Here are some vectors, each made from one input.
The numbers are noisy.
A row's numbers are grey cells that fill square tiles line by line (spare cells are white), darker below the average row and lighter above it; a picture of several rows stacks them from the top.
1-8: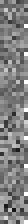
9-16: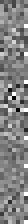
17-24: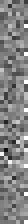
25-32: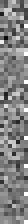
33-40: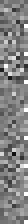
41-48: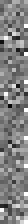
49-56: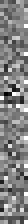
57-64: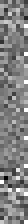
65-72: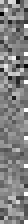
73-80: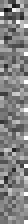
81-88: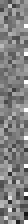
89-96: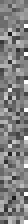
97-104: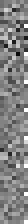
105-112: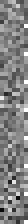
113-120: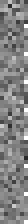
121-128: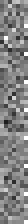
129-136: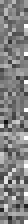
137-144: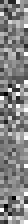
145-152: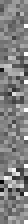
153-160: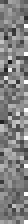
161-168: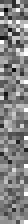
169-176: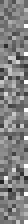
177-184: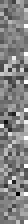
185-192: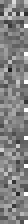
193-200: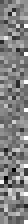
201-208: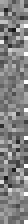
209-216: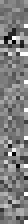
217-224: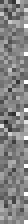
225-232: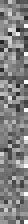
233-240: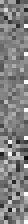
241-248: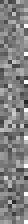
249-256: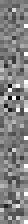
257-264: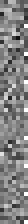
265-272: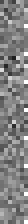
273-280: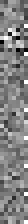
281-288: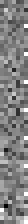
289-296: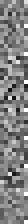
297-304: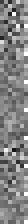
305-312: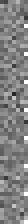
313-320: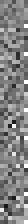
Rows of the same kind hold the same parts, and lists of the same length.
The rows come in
6 kinds.
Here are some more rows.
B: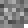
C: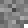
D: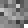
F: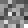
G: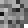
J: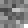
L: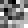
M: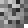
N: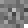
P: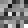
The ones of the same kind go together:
B, N
C, L, P
D
F
G, M
J

